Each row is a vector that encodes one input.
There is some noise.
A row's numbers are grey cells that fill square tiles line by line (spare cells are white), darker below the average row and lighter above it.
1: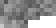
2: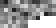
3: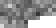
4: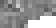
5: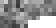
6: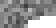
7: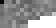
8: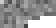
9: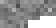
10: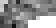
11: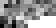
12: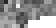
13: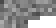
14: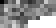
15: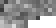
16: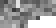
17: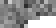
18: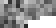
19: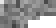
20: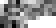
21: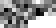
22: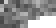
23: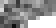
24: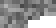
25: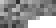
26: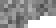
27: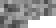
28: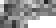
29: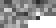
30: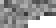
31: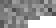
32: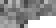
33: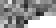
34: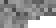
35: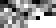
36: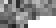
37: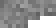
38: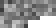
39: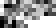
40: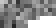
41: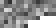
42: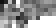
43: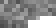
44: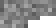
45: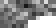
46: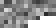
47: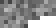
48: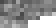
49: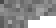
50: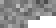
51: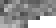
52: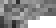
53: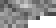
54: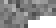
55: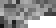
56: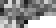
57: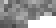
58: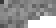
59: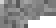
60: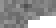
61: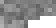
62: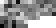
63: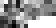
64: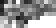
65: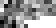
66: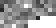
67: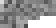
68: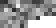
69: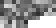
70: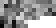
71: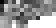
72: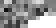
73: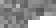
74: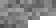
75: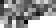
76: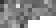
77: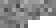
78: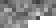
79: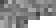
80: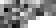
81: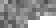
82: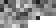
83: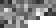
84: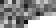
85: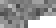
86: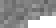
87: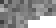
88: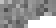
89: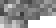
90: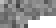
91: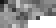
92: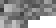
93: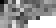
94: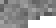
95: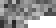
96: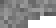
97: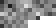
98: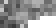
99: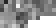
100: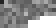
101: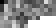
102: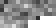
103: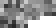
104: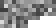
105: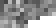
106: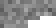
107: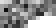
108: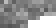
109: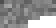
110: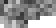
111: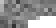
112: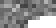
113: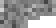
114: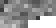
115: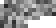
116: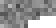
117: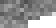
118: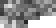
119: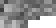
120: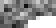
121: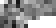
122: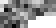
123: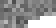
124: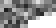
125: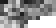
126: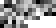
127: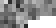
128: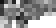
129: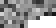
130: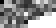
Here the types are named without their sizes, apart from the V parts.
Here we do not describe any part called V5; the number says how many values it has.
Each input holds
a point on a line, together with either a fixed value, or a true/false value and a value of V5.
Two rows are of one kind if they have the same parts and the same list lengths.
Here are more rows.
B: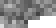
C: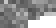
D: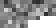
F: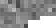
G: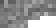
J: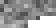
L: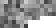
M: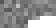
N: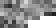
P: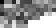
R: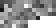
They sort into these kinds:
B, F, J, L, N, R
C, D, G, M, P

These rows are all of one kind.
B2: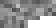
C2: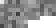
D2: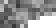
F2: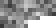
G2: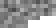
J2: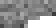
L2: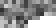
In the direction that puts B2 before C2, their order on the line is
F2, J2, B2, D2, G2, C2, L2.
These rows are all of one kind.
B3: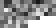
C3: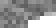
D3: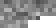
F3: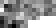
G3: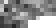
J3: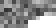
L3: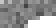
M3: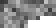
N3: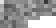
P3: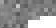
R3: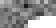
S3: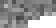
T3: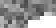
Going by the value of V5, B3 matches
G3 and S3.
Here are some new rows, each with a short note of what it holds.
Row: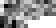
a point on a line, a true/false value and a value of V5
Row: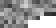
a point on a line
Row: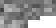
a point on a line
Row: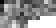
a point on a line, a true/false value and a value of V5
